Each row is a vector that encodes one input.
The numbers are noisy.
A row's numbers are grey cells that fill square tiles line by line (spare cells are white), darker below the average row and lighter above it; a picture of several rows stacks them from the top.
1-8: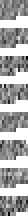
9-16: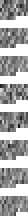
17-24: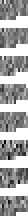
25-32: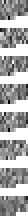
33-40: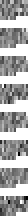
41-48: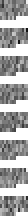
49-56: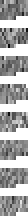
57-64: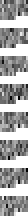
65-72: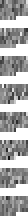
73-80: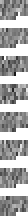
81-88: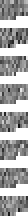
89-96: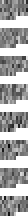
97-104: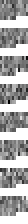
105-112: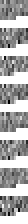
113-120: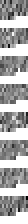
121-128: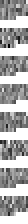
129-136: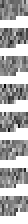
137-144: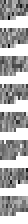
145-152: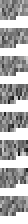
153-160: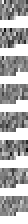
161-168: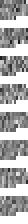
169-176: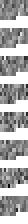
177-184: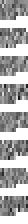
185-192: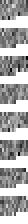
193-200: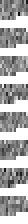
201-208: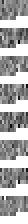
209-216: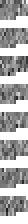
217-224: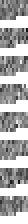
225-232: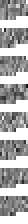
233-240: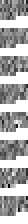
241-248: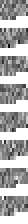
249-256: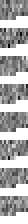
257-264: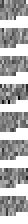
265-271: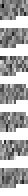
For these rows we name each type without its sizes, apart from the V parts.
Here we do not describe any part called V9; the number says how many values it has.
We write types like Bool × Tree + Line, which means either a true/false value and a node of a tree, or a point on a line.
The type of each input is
List(Line) + List(V9) × Tree.
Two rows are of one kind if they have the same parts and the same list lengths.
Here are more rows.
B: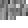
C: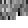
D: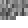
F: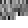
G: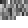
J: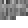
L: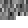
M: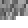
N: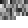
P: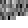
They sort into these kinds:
B
C
D, J
F
G, N
L, P
M

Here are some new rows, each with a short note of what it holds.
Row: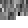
a list of one item
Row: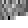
a list of two items
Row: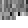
a list of two items
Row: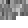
a node of a tree, together with a list of one item
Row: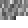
a node of a tree, together with a list of two items
